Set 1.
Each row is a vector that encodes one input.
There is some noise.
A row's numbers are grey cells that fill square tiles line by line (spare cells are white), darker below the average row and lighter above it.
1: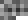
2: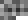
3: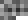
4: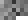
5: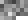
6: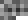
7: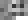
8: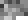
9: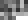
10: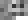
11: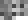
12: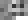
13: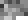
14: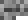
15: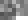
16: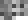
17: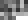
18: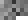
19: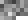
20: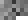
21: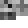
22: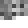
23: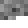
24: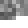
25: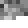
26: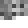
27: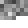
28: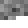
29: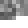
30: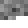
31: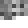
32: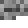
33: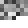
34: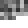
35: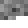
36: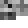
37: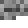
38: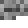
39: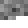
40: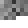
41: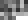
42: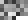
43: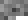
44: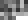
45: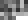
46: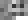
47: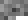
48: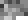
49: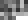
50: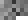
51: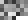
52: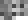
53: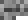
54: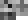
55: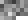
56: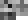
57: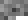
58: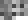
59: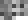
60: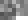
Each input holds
a node of a 12-node tree.
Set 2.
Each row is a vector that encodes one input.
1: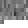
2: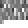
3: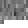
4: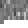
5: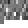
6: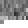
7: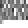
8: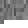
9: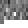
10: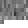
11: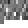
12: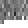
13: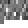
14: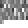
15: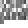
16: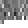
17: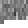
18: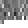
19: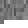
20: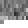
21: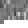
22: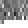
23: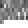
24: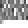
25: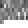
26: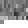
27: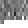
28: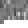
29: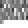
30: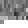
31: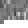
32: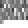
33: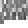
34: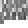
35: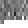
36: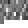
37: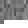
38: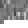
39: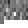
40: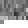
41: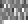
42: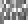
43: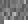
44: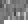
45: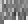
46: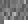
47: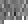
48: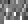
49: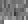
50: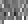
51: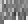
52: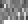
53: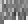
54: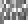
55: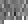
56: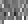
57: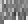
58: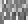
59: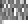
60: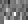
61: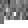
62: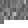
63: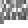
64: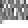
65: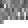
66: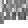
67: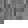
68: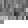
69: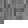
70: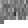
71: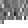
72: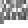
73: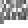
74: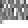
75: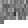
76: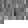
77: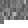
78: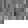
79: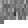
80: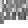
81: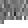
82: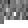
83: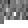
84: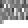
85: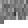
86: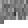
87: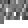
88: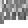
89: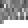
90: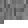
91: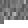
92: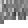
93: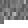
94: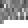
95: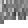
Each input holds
a node of a 16-node tree.
